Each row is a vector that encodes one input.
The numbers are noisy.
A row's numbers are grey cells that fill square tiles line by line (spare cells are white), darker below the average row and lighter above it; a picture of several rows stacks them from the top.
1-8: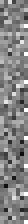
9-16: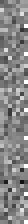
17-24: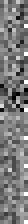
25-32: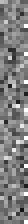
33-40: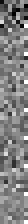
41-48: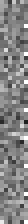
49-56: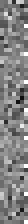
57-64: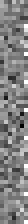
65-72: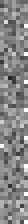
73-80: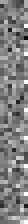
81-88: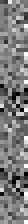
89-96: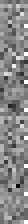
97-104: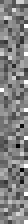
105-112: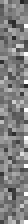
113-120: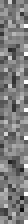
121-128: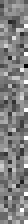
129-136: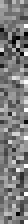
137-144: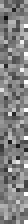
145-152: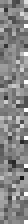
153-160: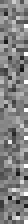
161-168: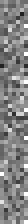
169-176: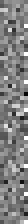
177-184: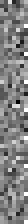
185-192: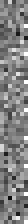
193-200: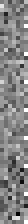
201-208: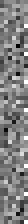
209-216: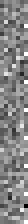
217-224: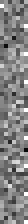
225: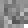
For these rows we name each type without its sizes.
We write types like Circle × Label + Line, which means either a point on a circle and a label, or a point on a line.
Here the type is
(Bool × Circle + Tree) × Label + Unit.
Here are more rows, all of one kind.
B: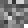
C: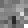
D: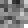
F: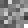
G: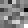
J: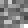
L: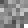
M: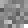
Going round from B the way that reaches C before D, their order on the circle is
B, C, D, M, G, J, F, L.
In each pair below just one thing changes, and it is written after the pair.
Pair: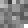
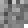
the place on the circle
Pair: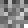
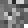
the label
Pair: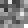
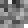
the place on the circle
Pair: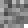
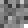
the true/false value
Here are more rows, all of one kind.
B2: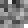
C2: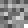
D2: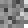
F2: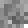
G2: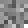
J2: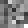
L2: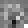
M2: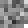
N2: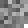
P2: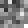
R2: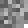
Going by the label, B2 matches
D2, M2 and P2.
